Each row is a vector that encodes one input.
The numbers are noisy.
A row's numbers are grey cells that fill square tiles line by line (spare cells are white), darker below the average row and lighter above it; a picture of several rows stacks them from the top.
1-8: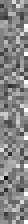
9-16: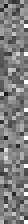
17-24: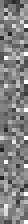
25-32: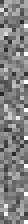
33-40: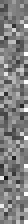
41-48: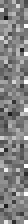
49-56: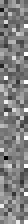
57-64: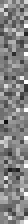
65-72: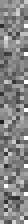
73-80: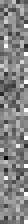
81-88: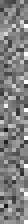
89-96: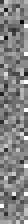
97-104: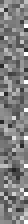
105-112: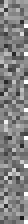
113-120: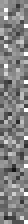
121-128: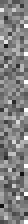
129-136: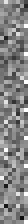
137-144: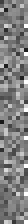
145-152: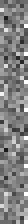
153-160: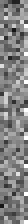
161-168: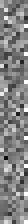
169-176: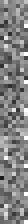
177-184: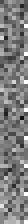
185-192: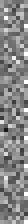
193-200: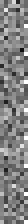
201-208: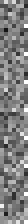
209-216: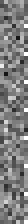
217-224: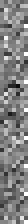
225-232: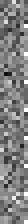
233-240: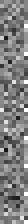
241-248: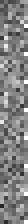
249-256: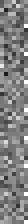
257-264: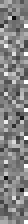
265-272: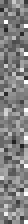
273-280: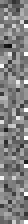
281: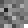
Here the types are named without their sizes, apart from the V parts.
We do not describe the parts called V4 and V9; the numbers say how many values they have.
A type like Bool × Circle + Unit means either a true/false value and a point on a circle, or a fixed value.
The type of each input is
(Bool × Circle + V9) × (Line + V4).
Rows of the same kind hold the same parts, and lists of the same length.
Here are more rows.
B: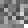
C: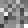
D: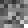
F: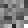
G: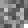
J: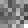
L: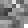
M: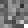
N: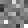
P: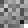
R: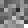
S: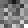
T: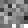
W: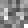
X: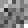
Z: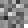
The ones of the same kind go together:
B, N, R, S
C, J, P, X
D, F, L, M, Z
G, T, W

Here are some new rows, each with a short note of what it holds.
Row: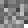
a point on a circle, a true/false value and a value of V4
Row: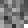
a value of V4 and a value of V9
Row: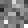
a point on a circle, a true/false value and a value of V4
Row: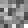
a point on a circle, a point on a line and a true/false value
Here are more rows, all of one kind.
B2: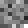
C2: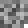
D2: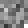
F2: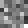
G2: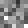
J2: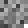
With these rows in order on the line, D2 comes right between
C2 and J2.
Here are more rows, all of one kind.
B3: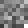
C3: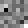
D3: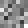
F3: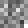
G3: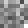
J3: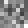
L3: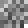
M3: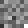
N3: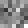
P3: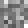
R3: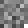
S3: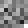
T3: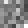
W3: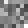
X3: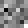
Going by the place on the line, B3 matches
L3, M3, R3 and W3.
